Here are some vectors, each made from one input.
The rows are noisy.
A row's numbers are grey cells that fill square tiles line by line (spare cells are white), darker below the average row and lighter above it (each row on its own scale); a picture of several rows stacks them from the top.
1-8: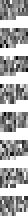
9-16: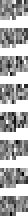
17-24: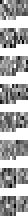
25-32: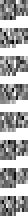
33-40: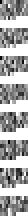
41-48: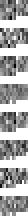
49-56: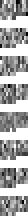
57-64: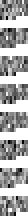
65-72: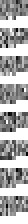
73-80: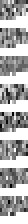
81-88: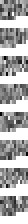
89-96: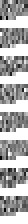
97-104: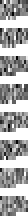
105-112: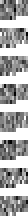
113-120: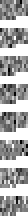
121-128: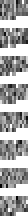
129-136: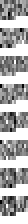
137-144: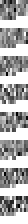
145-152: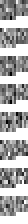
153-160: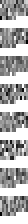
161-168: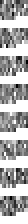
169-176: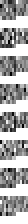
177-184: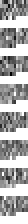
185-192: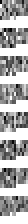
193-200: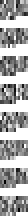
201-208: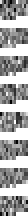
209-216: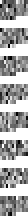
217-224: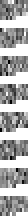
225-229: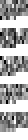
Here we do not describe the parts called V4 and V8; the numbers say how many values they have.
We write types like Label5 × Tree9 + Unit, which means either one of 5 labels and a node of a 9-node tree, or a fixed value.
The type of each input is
Tree7 + (Tree10 + V4) × V8 + Unit.
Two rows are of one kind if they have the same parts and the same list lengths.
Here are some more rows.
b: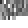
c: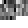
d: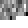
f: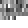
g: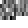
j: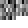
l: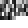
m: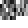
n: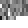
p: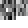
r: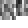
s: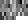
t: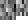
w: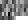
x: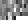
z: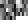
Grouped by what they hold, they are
b, f
c, g, j, m, p, t, z
d, n, r, s, x
l, w

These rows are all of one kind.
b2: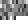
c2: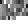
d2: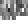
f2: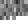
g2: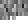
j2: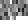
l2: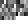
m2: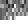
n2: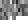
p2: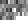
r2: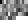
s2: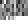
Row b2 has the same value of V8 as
d2, j2 and n2.
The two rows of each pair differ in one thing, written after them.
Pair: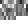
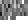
the node of the tree
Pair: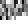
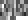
the value of V8
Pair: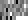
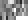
the node of the tree
